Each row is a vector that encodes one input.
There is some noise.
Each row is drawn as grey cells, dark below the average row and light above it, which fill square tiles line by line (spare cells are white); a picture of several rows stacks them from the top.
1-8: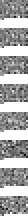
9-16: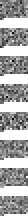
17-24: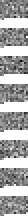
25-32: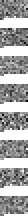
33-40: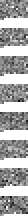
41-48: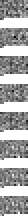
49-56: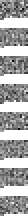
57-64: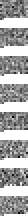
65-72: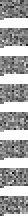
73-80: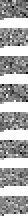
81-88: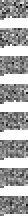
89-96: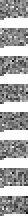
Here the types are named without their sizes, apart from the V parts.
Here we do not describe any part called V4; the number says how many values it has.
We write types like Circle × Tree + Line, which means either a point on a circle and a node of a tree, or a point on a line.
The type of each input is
Line × (Line + V4).
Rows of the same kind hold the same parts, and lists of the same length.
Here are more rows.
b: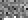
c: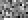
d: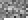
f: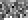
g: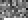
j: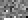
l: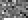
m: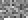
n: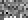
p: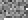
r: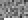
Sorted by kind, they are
b, f, g, j, l, n, r
c, d, m, p

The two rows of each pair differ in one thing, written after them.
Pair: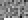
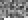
the value of V4
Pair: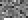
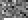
the place on the line
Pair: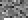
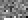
the value of V4
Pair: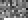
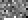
the value of V4
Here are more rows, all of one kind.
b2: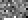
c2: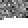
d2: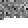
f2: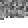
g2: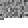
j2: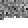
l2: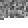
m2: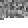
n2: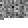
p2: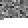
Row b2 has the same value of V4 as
c2, d2 and j2.
